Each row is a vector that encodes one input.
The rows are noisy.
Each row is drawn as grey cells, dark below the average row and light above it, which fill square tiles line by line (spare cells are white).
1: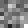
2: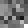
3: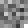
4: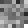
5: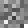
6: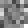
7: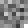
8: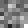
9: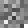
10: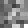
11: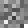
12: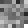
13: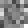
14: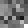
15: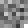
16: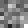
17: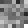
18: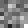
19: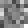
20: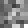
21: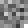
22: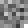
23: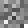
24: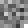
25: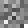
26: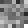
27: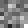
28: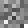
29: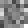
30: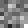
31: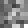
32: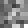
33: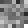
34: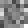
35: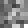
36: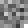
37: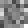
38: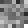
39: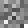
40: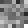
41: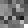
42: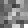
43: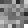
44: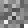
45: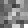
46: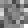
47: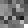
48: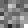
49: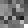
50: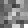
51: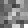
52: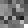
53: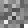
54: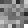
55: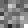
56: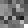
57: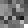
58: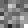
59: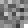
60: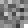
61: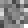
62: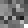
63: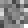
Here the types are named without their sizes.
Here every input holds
a label.
